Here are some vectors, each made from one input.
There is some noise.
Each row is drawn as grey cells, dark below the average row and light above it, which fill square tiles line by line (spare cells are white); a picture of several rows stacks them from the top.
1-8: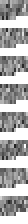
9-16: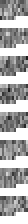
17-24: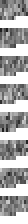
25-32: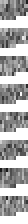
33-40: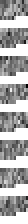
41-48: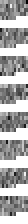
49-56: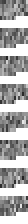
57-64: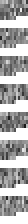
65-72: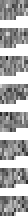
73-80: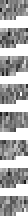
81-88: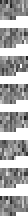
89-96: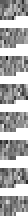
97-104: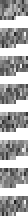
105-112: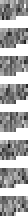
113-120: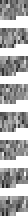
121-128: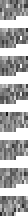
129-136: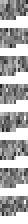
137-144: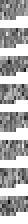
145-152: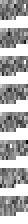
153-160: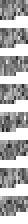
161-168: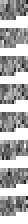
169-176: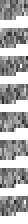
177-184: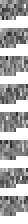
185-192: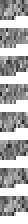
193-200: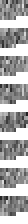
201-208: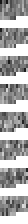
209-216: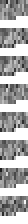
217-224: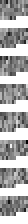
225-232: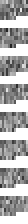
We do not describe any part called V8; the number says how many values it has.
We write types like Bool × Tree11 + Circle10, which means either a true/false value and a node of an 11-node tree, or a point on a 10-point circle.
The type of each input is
Circle20 + Tree16 + V8.
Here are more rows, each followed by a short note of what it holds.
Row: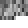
a value of V8
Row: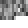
a value of V8
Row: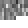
a point on a 20-point circle
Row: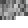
a value of V8
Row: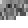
a node of a 16-node tree
